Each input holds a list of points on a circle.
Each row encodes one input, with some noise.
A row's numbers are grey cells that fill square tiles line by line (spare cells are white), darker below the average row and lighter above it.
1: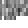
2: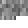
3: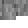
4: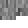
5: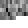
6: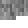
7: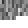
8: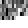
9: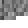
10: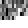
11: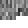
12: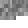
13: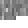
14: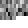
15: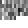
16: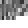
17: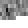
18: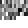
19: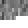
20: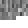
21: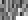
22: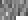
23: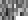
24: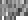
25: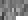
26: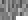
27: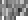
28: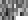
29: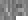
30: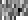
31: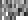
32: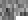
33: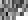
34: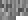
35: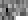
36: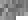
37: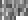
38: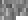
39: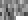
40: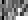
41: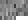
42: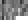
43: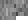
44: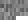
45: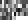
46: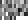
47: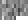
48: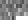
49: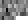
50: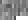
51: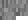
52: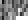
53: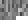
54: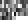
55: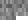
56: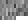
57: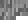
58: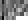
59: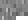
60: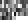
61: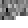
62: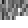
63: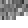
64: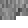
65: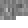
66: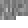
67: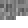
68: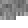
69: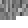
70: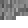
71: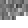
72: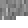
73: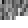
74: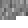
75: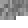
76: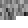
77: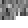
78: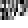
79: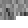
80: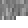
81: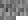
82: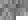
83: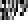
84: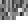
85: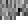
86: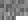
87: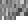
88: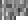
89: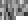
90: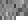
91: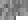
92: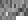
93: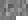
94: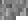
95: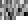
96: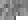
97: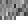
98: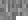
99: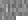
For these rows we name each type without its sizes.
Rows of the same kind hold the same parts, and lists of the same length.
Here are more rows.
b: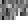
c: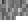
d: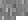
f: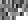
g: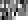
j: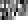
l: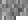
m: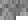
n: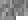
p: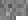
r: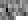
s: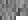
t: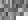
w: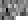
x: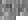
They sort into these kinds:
b, r, w
c, p, x
d, f, l, m, n, s, t
g, j

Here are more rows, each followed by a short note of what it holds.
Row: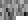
a list of one item
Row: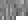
a list of two items
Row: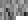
a list of one item
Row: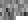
a list of one item
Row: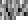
a list of one item
